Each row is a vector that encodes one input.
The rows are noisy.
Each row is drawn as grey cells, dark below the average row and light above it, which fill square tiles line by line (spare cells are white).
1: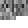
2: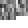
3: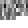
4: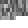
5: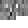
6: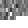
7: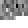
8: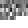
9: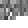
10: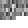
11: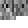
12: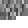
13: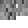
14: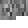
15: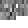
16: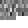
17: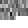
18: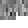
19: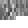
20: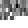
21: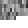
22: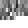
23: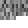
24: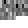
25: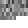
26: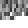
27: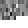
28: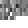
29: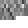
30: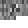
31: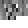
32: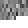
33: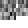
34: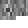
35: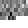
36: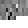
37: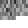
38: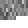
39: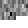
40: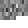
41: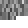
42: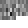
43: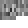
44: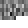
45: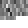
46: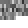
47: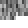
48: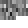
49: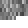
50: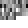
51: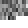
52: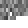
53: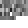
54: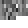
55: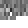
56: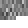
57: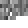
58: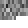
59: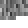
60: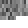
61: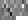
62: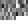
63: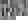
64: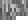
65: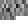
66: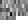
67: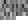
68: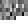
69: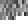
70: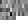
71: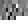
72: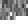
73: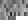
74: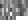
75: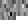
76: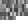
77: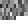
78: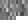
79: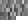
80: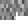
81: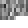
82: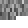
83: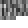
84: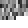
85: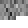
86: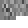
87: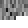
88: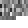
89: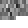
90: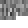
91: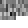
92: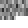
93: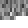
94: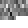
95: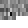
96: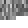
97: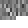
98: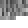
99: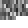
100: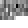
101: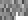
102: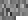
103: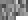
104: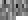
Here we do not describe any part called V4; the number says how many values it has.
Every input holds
one of 6 labels, together with either a point on a 7-point line, or a value of V4.
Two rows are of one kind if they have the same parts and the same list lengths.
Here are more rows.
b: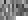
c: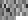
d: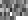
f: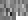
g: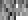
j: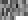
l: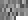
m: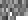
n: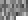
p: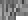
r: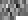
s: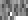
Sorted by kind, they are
b, d, l, m, n, s
c, f, g, j, p, r

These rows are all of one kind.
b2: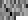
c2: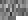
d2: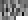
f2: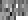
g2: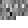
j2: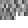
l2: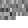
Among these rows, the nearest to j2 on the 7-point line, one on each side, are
f2 and l2.
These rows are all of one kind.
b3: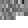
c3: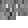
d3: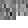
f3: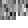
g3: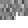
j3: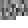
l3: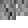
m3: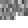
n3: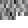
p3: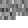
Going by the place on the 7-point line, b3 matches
c3, d3 and l3.
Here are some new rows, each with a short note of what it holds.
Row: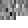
one of 6 labels and a point on a 7-point line
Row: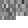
one of 6 labels and a point on a 7-point line
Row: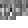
one of 6 labels and a value of V4
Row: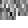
one of 6 labels and a point on a 7-point line
